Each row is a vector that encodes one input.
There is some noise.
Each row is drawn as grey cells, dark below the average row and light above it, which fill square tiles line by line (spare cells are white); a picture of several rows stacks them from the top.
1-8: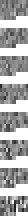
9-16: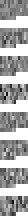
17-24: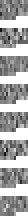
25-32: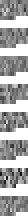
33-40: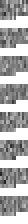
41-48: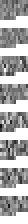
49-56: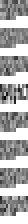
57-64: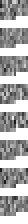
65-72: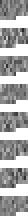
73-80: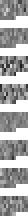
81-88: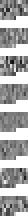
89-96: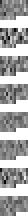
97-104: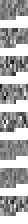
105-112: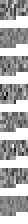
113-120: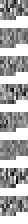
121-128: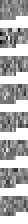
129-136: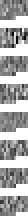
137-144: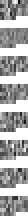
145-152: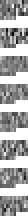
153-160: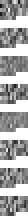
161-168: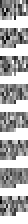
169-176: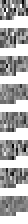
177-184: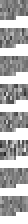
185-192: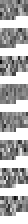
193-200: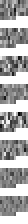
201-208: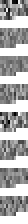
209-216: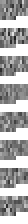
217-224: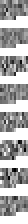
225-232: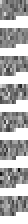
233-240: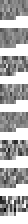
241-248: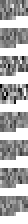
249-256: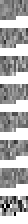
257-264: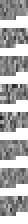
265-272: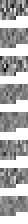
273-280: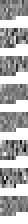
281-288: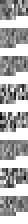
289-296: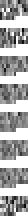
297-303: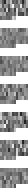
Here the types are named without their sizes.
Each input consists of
a point on a line and a node of a tree.
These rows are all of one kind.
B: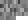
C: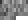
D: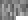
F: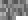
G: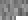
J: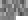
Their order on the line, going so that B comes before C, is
J, F, G, B, D, C.
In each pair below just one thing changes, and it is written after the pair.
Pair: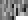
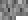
the place on the line
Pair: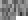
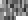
the place on the line
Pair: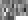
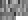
the place on the line
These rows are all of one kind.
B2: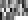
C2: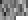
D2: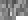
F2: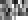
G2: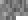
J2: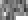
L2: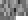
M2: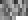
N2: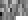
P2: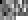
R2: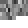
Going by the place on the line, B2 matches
F2 and N2.
